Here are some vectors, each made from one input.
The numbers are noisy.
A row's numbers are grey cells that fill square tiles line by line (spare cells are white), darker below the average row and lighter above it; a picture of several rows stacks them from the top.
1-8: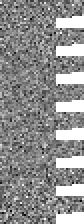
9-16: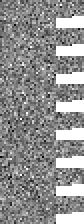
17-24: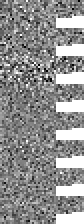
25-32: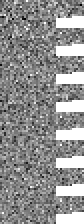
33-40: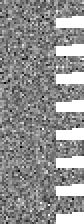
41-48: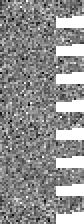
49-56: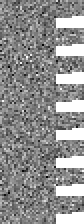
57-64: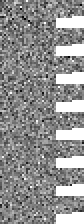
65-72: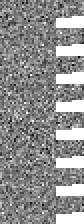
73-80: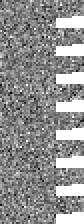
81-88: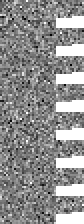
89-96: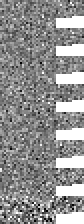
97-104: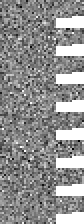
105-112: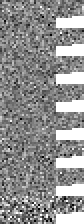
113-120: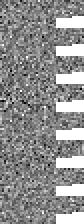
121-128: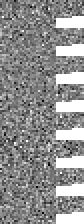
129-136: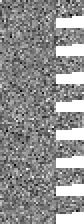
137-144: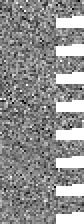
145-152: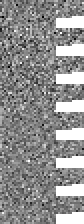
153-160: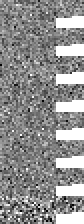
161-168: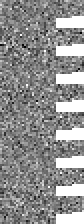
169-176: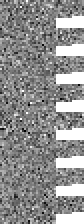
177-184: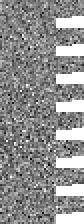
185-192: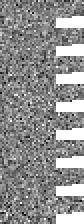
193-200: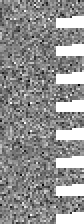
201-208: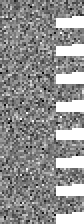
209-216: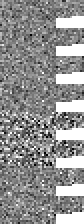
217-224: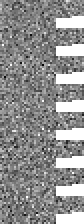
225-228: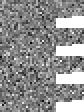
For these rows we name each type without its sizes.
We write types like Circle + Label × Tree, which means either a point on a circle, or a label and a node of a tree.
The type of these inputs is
List(Circle).
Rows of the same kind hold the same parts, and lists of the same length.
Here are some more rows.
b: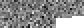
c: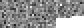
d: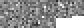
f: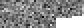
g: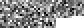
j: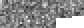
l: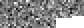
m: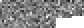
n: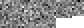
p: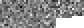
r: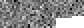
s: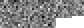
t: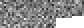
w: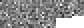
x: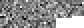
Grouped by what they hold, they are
b, c, f, n, r, s
d, j, m, p, t, w
g
l, x

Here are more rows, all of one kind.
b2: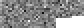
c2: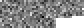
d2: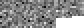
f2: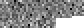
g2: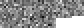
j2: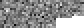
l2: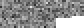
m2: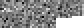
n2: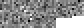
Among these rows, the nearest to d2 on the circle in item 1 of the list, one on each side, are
c2 and n2.
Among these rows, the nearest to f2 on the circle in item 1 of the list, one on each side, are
b2 and g2.
